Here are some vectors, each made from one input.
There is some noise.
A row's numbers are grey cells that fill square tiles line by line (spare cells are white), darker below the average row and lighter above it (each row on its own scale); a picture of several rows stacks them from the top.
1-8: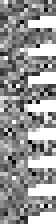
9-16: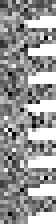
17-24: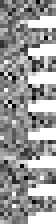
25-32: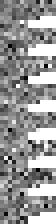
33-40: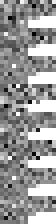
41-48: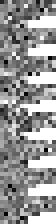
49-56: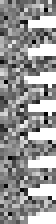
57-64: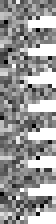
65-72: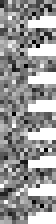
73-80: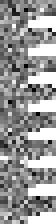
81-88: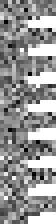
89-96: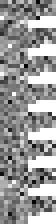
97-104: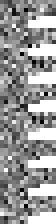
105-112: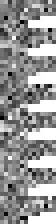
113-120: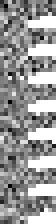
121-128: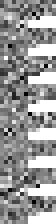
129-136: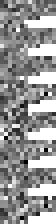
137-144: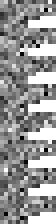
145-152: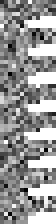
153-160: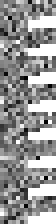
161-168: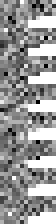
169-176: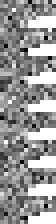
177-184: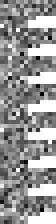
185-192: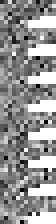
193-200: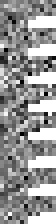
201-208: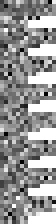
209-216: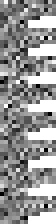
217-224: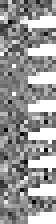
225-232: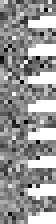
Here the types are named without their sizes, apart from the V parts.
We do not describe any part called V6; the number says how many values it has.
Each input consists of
either three true/false values, or a list of items, each a label and a value of V6.
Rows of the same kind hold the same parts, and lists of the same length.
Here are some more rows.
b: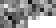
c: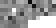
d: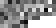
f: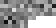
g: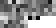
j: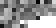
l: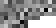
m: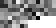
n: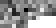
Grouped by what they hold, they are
b, c, f
d, l
g, j, m
n

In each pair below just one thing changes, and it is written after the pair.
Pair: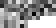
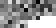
the label in item 1 of the list
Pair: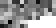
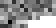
the value of V6 in item 2 of the list
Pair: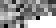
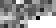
the label in item 1 of the list
